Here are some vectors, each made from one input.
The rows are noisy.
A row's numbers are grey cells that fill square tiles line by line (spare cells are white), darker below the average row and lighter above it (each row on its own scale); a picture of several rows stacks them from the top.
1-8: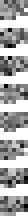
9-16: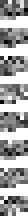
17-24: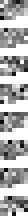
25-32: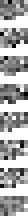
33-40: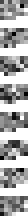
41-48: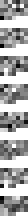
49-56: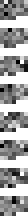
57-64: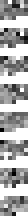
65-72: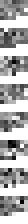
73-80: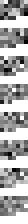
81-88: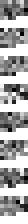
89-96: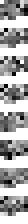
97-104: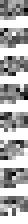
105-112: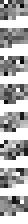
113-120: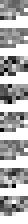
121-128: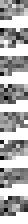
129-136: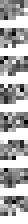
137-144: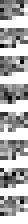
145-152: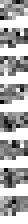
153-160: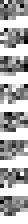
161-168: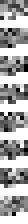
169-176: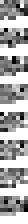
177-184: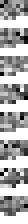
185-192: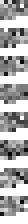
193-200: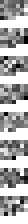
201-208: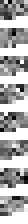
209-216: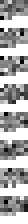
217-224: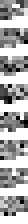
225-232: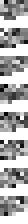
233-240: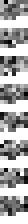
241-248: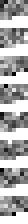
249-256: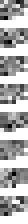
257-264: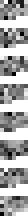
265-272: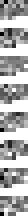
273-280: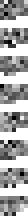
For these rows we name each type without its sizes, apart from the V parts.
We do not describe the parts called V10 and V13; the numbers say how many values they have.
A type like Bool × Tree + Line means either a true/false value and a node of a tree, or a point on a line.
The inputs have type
Line × V13 + (Tree + Unit) × V10.
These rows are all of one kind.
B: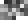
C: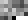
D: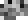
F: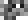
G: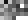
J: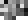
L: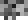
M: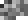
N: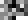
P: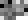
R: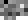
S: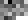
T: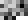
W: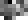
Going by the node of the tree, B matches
L, R and W.
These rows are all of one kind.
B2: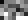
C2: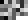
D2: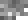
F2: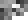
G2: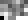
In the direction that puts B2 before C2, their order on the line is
B2, G2, F2, C2, D2.
